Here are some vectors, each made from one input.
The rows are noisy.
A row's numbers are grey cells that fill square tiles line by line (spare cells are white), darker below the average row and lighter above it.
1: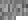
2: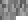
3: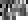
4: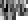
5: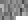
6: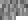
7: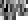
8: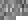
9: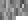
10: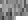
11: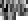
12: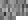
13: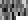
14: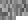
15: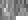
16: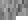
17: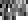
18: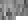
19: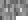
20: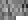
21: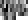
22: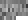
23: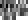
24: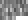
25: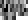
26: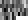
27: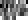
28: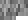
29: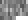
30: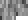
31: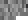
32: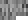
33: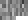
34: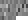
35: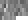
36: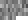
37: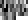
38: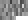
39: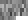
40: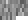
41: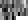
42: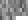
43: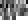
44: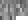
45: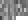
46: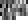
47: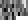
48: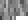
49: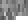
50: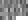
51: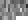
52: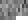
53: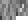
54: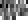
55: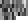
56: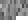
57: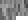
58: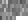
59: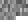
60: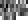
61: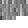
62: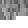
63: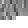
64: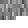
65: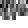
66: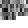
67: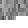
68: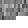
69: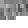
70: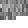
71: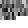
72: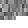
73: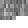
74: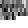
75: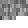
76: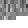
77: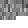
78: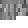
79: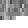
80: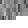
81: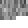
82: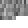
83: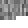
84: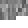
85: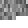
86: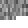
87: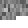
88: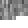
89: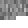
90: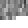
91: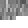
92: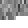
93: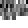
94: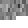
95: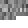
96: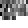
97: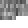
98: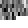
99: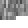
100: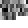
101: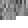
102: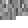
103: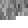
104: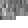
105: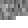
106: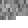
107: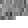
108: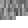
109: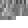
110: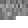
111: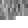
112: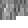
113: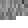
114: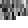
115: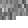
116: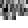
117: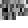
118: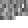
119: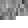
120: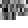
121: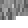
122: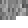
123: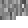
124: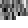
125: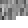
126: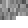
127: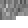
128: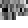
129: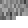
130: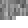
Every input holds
either a point on a 5-point line, or a point on each of two 6-point lines and a point on a 7-point line.
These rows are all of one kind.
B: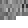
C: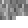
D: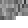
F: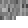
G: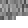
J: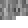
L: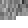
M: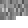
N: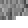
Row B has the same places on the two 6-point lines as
D and G.
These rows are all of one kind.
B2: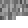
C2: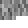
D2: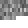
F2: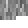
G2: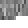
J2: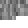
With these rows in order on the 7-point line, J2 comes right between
B2 and G2.
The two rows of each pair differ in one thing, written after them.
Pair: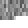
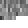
the place on the 7-point line
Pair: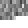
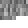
the place on the 7-point line
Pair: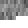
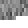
the place on the 7-point line
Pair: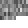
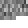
the place on the 7-point line
